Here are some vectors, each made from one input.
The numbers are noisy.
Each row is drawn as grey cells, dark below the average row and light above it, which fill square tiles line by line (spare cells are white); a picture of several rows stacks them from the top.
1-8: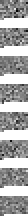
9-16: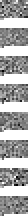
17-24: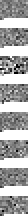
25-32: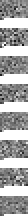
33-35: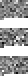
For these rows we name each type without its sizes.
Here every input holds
either a label, or a point on a line.
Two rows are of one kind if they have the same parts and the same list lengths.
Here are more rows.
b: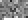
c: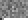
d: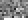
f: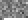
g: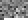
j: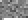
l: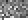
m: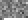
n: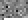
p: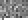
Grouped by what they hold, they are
b, c, d, f, g, j, m
l, n, p

